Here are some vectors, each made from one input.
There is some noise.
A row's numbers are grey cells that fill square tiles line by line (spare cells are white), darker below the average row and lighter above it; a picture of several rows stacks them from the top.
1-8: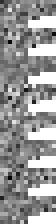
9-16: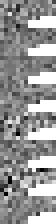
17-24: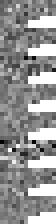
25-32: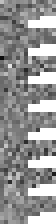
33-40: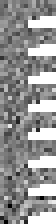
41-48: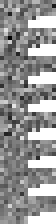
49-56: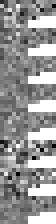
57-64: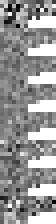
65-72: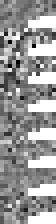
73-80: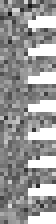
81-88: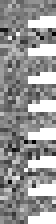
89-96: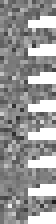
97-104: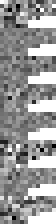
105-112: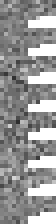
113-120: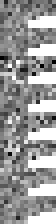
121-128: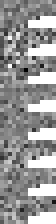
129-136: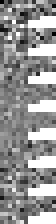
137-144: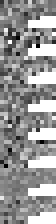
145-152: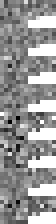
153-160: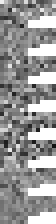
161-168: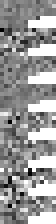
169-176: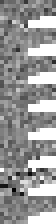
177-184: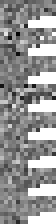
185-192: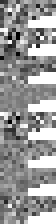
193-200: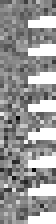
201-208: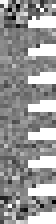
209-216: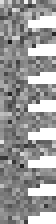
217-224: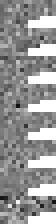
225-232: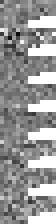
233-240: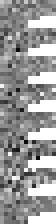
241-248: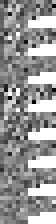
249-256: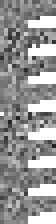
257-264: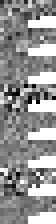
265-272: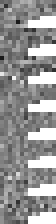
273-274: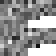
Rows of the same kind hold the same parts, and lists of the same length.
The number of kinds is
3.
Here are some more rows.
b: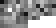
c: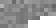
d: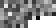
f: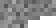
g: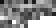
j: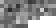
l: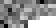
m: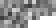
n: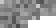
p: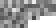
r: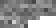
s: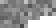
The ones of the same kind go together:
b, c, d, f, m, n, p, s
g, j, r
l

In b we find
two labels (each one of 10).
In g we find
a point on a 9-point circle and one of 10 labels.
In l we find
a fixed value.
